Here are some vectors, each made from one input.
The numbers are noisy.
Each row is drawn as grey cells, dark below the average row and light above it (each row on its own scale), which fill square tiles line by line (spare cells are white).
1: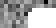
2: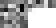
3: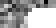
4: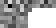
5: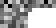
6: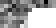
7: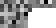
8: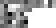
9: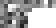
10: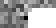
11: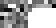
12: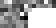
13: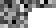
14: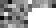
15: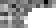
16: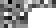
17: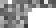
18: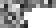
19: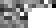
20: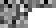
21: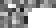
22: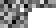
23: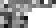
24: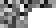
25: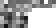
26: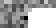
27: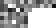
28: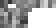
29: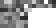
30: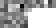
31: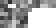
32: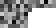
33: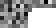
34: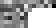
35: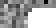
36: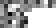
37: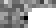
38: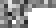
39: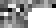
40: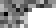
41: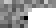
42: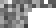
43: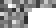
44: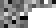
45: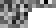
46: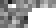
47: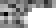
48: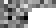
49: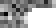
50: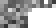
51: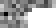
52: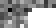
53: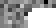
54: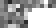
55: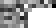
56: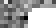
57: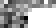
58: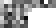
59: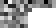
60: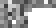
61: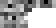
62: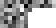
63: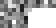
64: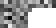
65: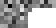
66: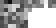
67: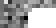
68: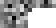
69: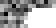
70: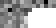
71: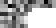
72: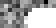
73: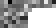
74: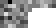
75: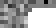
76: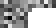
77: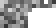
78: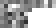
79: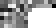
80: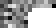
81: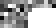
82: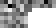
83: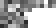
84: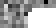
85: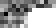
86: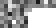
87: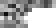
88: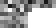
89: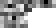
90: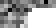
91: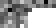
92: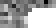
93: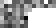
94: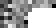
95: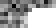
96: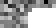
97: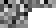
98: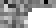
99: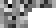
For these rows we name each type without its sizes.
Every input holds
a point on a line, together with either a point on a line, or three true/false values.
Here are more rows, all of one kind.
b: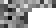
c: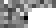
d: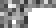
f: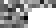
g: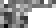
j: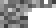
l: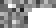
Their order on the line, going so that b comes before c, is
b, f, c, l, d, j, g.
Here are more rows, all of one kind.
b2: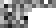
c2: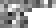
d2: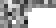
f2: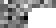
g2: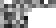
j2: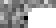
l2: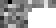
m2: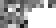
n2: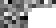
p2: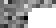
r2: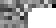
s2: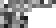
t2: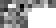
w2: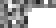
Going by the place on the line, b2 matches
c2, d2, g2 and s2.
